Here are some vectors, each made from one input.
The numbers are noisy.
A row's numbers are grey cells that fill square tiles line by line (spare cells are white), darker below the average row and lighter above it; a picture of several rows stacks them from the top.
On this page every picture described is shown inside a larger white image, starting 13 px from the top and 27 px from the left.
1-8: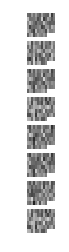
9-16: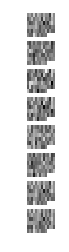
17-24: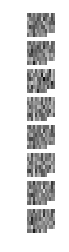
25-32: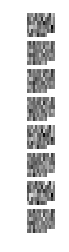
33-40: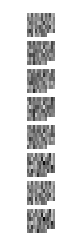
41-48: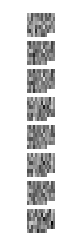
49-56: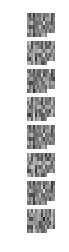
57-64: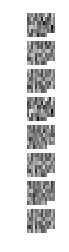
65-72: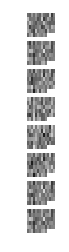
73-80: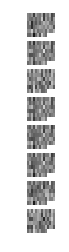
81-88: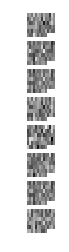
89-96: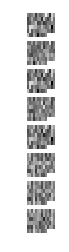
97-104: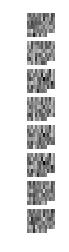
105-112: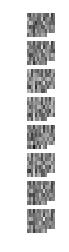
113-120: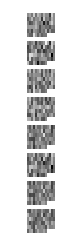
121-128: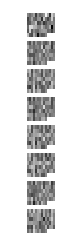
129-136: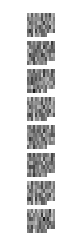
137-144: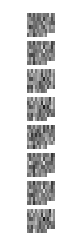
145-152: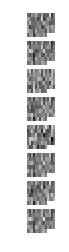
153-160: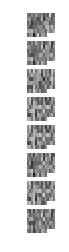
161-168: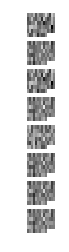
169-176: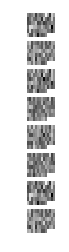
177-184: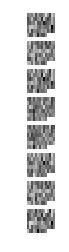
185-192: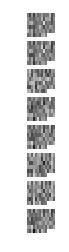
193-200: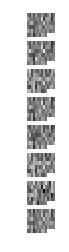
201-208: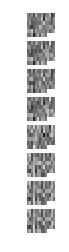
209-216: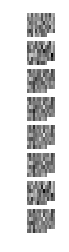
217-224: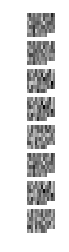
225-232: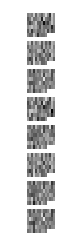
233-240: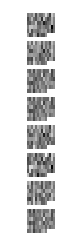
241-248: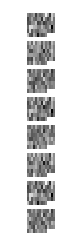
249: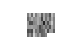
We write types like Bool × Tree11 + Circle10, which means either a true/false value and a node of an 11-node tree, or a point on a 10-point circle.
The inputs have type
Line6 × Line6 × Line6 + Line9.
